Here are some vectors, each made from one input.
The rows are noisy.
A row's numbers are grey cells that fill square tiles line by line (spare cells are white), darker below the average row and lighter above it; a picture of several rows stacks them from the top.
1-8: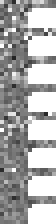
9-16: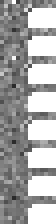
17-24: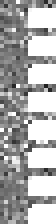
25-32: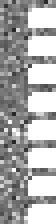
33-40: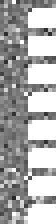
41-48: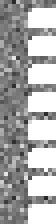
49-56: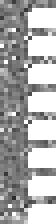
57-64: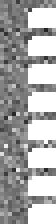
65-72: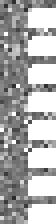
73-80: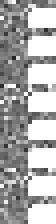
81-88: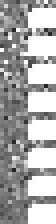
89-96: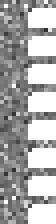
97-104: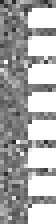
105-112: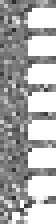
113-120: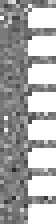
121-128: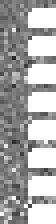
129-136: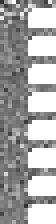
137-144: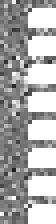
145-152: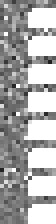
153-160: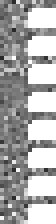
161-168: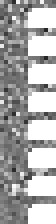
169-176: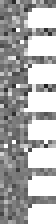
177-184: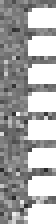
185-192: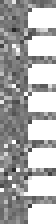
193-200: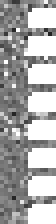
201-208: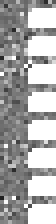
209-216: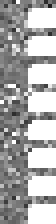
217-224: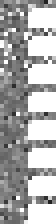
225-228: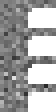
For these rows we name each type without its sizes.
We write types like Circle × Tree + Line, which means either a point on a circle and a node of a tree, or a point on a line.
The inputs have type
Bool × Bool × Bool × Bool × Bool + Unit.
